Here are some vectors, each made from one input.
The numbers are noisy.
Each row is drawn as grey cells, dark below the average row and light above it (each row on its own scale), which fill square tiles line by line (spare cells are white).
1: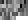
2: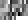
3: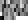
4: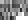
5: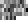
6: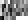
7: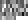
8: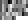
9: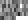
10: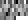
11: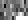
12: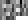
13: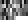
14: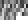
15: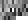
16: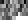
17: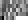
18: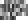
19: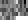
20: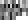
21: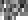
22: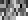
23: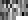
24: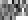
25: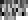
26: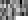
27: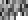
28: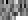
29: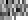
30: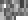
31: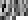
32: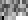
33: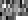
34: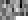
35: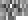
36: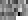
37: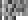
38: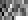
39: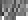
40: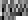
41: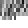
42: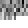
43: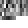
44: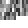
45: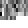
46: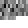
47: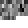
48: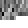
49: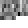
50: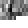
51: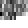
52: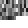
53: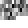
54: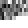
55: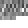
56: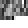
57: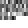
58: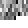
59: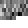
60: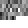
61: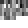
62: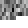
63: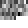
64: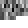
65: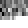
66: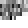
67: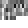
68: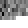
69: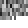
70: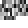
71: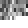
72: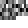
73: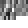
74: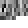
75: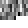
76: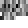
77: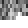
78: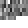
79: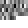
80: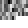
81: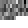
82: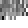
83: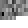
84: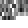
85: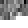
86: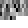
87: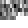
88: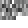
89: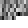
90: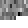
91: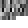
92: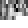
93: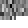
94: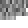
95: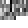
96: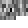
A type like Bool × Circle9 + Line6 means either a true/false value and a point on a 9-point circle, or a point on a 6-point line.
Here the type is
(Bool × Bool × Bool × Bool + Line8) × Line8.
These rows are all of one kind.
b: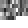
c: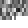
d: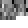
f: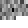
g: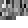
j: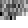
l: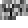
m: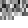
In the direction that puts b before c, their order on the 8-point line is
b, g, l, f, d, m, c, j.
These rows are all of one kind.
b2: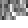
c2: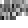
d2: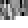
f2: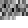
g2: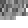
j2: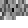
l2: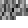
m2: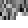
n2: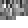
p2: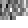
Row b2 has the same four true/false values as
c2 and p2.
